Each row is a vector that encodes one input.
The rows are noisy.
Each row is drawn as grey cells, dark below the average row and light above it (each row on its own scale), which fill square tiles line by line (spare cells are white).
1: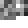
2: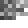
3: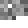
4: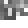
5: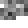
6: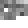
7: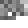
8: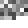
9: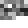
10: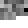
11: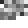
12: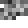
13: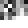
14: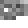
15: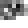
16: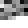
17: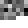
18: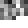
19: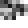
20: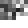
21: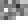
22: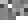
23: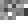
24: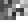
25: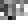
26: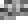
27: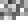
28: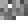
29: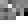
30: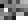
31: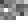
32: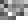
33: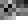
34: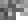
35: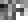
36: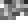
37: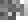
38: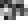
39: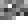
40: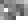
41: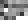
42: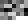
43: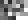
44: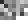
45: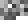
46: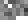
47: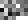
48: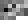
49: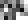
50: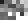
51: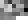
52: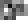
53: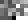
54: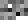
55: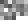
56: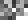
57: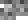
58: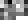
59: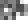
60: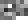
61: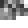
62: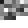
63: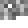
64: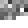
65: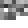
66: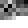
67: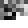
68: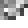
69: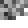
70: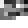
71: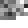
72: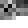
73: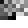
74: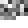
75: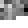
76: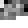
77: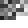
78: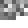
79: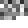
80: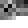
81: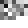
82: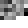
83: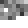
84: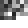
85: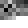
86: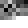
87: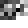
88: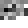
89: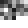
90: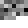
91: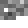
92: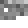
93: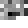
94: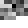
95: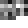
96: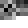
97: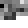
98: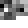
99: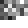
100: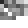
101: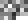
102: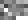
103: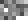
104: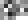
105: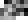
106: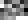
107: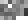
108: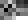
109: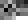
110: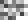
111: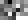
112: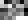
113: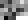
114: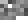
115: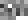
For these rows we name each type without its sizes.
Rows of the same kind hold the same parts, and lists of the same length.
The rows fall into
3 kinds.
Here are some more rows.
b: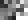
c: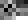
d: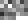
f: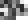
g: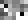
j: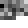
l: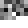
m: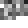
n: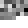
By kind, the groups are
b, f, g, j
c
d, l, m, n

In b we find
three true/false values.
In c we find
a fixed value.
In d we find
a node of a tree.
